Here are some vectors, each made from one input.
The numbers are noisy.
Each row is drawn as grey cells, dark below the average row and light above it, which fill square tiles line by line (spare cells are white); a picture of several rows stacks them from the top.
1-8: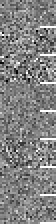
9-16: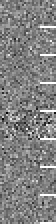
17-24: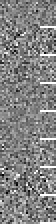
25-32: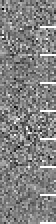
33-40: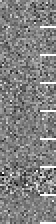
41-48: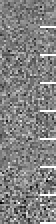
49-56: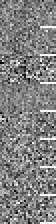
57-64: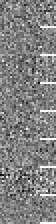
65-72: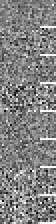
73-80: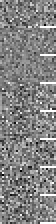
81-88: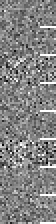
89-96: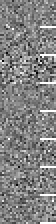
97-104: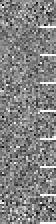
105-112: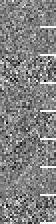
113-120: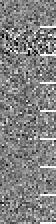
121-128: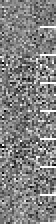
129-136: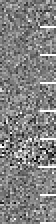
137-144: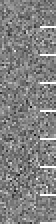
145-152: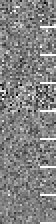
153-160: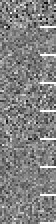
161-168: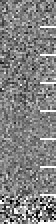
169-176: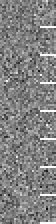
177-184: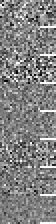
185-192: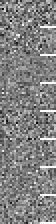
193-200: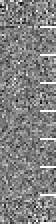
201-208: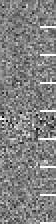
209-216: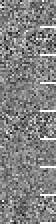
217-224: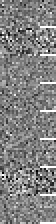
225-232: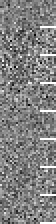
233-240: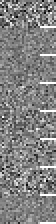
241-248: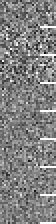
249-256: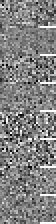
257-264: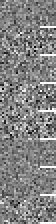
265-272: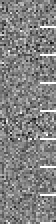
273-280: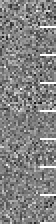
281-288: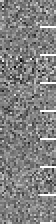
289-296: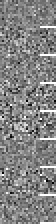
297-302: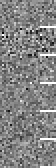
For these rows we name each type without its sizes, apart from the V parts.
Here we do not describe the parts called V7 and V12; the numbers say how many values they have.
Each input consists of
a point on each of two lines, together with either a node of a tree and a value of V12, or a value of V7.
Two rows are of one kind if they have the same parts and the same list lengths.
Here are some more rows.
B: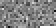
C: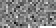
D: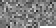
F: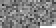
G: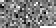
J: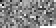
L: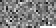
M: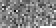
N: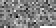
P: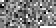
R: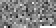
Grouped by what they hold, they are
B, F, G, J, N, P, R
C, D, L, M

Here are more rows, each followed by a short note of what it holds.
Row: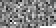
a point on each of two lines and a value of V7
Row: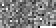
a point on each of two lines, a node of a tree and a value of V12
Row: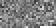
a point on each of two lines, a node of a tree and a value of V12
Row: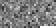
a point on each of two lines, a node of a tree and a value of V12
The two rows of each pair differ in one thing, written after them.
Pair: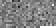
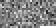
the place on one of the two lines
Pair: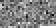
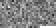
the place on one of the two lines
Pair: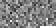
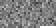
the value of V12
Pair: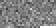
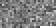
the node of the tree
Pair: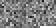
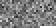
the node of the tree
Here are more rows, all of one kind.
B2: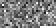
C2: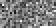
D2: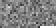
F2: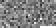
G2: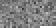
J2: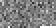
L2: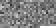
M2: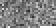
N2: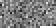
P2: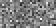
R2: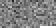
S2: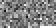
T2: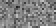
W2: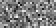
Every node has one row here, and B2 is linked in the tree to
M2 and N2.
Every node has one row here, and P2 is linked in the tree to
F2.
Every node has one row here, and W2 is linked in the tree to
C2.
